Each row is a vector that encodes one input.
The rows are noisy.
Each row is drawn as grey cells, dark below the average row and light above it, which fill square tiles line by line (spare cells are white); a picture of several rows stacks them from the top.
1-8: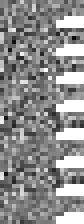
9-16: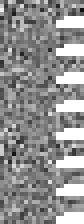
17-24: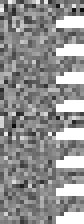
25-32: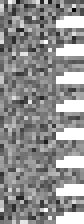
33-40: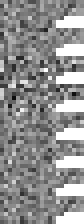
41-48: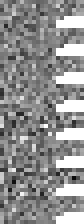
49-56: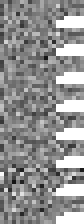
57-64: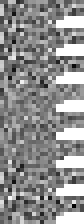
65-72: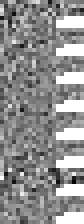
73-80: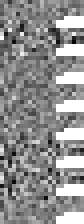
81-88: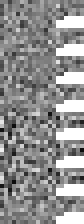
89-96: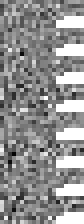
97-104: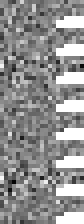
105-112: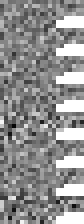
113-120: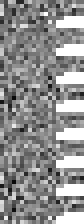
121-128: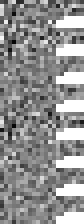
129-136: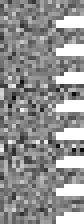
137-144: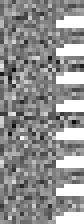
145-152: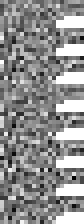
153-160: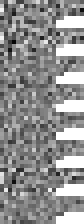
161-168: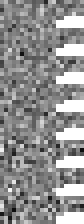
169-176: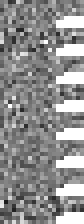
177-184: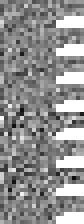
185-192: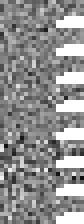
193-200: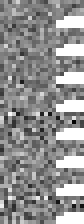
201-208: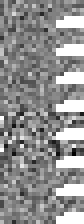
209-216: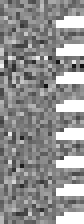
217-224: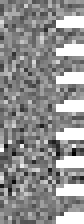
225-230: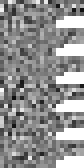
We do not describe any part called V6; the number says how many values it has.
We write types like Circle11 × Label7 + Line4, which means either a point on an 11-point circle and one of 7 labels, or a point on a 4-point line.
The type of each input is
(Bool × Bool × Bool + V6) × Tree11 + Tree12.
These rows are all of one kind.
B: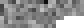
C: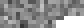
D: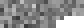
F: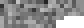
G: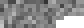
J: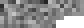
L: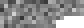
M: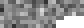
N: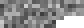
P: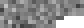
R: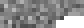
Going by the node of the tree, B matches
F and J.
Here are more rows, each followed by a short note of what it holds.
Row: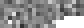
a node of an 11-node tree and a value of V6
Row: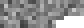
a node of an 11-node tree and three true/false values
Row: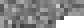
a node of an 11-node tree and three true/false values
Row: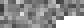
a node of an 11-node tree and a value of V6
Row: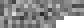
a node of an 11-node tree and a value of V6
